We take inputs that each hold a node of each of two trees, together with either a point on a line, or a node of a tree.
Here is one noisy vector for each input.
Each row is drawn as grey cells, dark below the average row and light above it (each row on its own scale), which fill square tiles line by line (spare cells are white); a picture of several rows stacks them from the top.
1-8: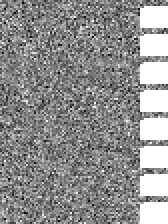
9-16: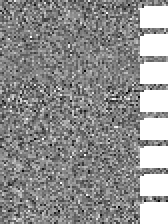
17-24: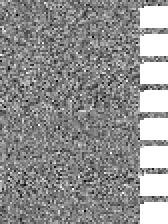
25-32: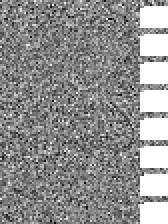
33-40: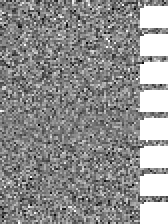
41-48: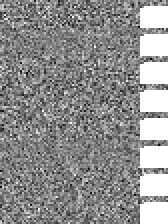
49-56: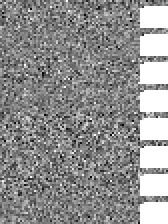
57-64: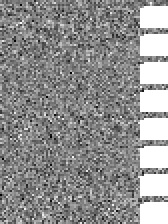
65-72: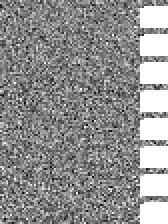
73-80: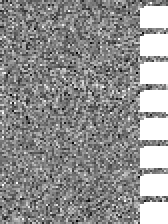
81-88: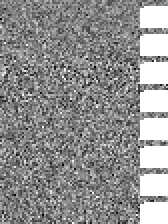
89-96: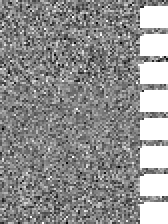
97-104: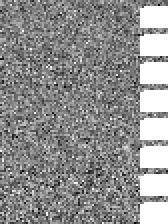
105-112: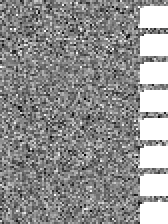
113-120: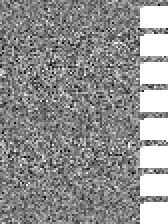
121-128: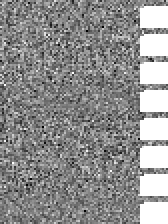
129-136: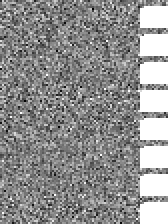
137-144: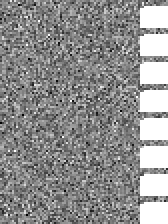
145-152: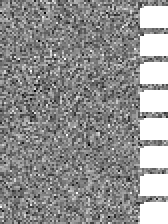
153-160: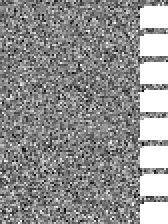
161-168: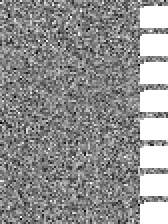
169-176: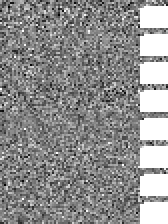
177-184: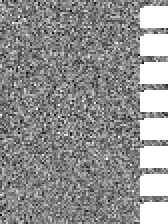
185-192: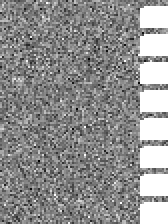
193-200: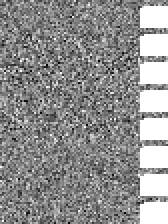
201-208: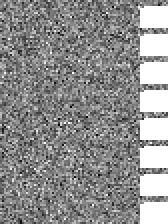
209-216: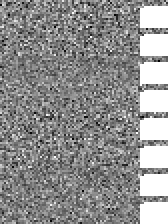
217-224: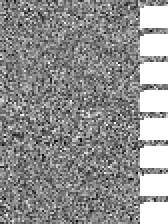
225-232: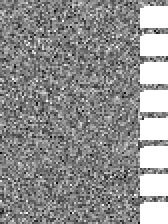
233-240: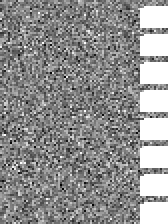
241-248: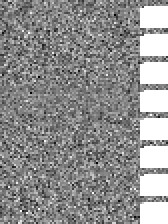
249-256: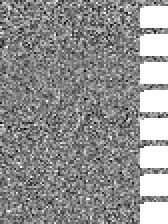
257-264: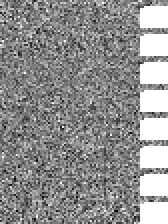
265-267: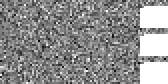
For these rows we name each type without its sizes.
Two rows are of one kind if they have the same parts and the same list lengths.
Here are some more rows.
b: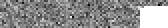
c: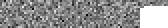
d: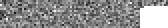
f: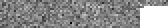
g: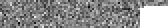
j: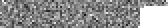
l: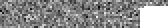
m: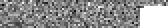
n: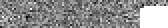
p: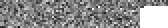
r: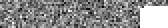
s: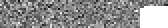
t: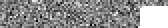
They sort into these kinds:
b, c, f, g, j, l, m, t
d, n, p, r, s

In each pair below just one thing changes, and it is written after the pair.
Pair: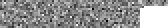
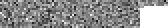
the place on the line
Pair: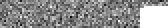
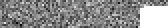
the place on the line
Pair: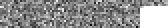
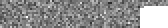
the node of one of the two trees
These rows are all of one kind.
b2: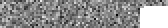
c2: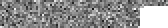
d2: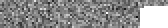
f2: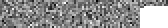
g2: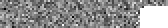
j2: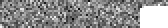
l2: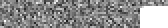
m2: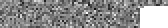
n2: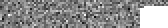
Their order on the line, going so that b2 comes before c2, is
b2, g2, j2, n2, l2, m2, f2, c2, d2.
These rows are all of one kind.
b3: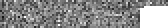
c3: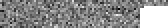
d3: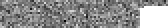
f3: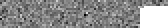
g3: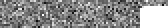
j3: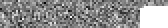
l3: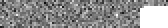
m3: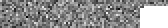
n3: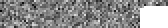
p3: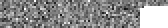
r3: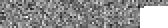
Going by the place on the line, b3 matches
c3, g3, m3 and n3.
